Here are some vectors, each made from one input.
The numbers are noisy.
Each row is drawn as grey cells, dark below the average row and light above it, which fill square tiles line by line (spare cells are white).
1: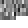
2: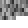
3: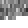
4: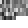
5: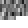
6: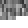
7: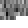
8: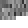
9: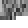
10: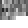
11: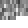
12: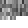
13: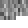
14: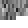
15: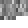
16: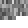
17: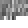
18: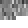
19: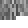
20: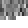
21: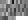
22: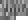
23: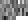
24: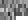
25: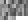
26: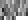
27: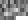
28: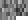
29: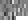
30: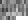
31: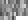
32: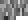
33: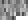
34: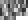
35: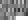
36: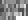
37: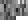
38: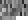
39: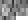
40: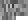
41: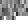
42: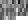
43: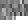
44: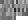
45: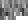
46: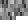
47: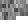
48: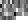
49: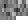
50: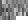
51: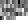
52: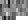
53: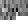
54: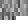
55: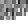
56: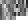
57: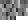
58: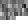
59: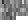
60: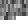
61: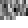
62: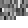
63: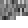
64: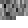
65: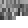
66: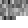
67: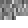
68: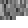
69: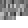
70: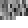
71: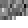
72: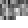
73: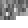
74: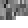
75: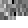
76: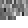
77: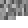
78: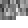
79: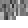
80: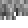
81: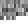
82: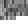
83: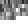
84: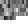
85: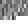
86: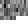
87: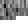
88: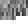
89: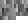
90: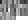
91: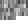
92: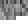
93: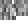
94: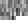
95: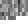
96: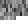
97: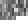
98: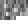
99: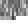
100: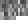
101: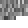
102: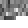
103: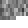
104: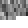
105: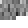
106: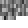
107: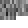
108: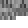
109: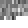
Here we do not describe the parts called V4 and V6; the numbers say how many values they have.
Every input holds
a point on a 5-point line and a value of V6, together with either a point on a 5-point line, or a value of V4.
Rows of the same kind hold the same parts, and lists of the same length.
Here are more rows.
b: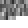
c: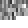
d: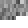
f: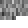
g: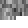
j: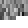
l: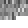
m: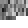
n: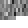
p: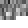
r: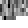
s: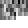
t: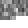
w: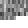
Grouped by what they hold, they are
b, g, n
c, d, f, j, l, m, p, r, s, t, w

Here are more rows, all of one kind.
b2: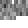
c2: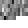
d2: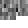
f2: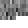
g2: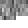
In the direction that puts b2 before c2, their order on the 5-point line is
g2, b2, d2, c2, f2.
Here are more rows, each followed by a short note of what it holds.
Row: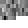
a point on a 5-point line, a value of V4 and a value of V6
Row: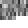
a point on each of two 5-point lines and a value of V6
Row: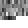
a point on each of two 5-point lines and a value of V6
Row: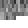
a point on a 5-point line, a value of V4 and a value of V6
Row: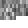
a point on a 5-point line, a value of V4 and a value of V6
